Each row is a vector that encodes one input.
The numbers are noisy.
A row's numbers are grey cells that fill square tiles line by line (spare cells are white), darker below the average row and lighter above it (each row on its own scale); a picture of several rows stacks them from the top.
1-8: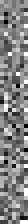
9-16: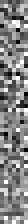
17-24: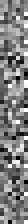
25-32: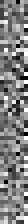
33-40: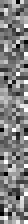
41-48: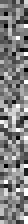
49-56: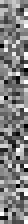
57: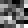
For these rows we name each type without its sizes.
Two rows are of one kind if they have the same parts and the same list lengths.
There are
2 kinds of row.
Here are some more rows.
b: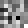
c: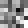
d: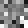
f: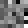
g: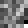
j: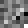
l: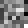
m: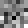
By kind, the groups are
b, d, j, l
c, f, g, m

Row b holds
a point on a line.
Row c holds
a point on a line and three true/false values.
